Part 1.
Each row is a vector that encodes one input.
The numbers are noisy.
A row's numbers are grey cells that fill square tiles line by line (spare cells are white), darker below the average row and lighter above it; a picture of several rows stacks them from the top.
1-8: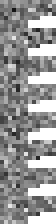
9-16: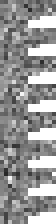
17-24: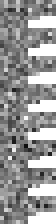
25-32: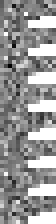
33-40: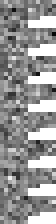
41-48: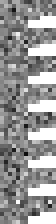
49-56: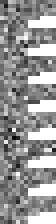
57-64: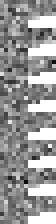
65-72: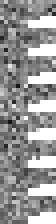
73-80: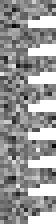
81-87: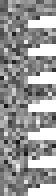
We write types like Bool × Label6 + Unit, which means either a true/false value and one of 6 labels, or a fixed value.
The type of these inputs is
(Line7 + Line8) × Line8.
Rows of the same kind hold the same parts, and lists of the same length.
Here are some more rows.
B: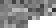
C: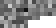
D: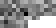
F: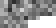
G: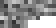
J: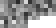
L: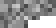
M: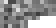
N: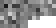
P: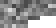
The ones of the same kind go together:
B, C, G, N, P
D, F, J, L, M

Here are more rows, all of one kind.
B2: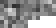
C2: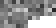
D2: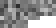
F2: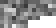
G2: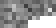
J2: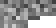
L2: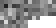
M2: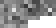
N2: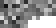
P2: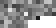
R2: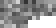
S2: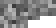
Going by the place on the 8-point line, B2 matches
L2 and P2.
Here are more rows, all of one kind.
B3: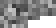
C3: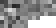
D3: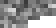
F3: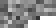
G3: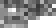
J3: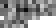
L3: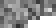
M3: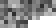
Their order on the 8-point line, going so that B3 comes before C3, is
G3, L3, M3, D3, B3, J3, C3, F3.
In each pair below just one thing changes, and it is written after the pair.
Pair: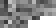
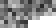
the place on the 8-point line
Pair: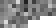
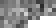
the place on the 8-point line
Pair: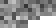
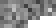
the place on the 8-point line
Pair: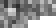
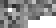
the place on the 8-point line
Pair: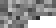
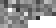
the place on the 8-point line
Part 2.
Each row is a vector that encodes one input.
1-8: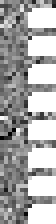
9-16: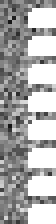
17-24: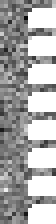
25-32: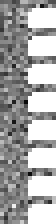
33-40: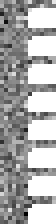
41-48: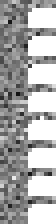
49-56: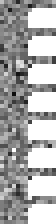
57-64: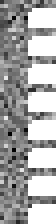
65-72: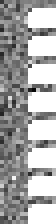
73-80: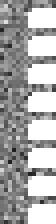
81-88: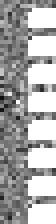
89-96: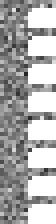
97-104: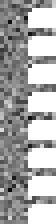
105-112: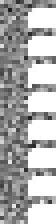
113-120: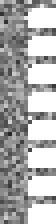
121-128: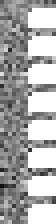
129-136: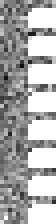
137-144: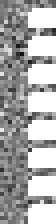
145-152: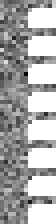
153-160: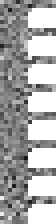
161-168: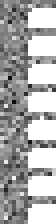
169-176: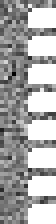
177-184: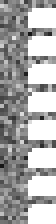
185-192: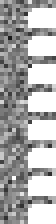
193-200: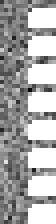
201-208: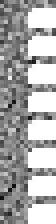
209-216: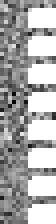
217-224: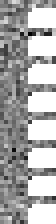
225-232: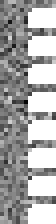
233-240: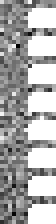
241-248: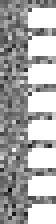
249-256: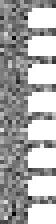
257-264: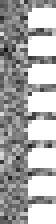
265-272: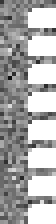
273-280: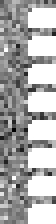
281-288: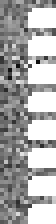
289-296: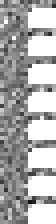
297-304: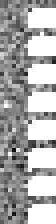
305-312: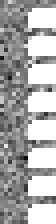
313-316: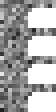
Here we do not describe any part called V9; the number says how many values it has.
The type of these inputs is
Label11 × Label11 + V9.
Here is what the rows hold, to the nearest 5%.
About 70% of them hold two labels (each one of 11). The rest hold a value of V9.
